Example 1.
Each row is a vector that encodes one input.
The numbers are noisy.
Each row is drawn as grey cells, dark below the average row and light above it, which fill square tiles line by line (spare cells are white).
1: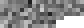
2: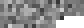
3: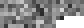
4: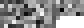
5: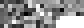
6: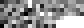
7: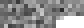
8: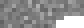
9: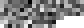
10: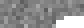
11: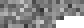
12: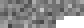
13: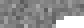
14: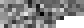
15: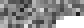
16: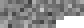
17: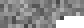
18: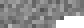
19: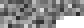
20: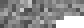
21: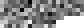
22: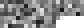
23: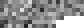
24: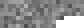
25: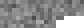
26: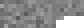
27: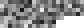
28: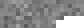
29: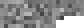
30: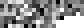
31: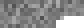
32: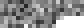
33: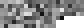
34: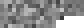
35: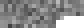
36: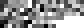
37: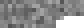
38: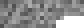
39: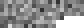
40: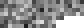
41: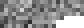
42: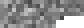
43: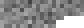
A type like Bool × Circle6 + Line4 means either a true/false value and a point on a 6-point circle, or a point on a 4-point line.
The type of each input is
Line7.
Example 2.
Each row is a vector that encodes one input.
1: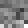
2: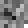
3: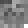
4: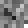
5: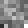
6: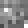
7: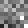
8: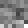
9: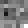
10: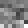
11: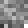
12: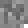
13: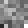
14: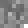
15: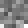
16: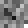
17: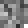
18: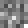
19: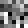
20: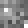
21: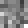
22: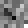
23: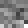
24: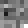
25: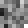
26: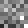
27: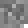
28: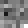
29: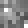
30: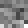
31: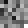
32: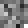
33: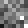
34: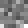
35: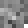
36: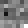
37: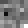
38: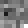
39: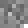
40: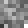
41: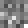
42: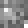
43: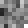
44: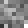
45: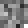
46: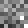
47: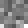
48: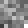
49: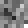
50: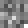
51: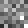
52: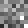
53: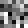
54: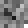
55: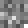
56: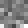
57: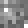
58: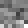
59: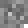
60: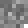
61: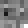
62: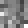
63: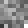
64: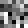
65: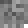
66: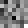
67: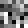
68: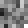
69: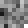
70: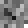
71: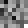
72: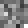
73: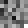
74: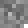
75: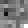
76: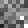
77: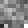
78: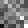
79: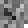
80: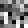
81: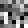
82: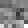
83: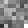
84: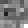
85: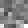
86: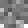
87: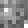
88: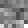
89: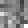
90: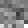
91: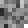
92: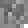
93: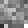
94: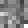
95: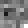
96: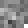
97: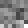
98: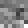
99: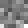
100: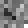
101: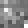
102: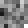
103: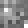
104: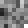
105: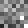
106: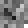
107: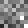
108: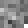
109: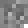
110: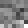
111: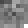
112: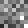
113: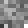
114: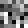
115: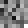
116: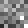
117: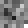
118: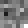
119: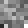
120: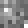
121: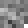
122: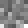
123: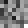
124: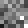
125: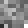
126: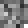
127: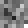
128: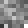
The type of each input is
Tree16 + Unit.
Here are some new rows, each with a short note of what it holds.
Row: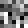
a fixed value
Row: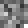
a node of a 16-node tree
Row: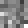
a node of a 16-node tree
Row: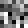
a fixed value
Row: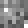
a node of a 16-node tree
